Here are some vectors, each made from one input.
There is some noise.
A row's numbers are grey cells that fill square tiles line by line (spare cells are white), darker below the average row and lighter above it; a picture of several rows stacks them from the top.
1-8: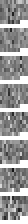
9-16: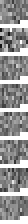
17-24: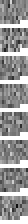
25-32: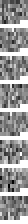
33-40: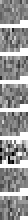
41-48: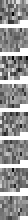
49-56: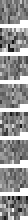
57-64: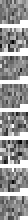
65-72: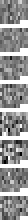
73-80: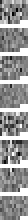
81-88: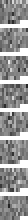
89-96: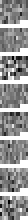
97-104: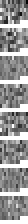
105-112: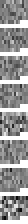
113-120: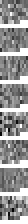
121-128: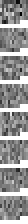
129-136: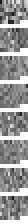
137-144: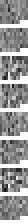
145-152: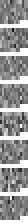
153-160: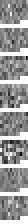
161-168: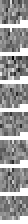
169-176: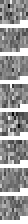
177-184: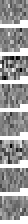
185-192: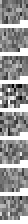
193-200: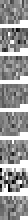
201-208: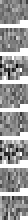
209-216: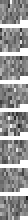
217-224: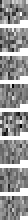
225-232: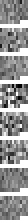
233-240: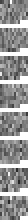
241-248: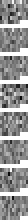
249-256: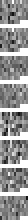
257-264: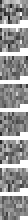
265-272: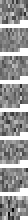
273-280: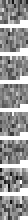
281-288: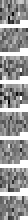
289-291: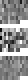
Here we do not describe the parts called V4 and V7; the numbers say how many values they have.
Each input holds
one of 8 labels and a value of V7, together with either a point on a 6-point line and three true/false values, or a value of V4.
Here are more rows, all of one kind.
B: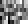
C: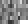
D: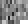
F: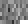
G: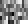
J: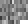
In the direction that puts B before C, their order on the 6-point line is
G, B, D, C, F, J.
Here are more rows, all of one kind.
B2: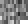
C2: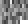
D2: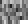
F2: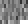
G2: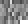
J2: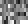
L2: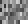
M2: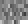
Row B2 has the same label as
C2 and J2.
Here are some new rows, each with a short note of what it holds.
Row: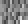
one of 8 labels, a value of V4 and a value of V7
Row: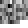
one of 8 labels, a value of V4 and a value of V7
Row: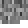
one of 8 labels, a point on a 6-point line, three true/false values and a value of V7
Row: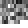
one of 8 labels, a value of V4 and a value of V7
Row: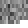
one of 8 labels, a point on a 6-point line, three true/false values and a value of V7
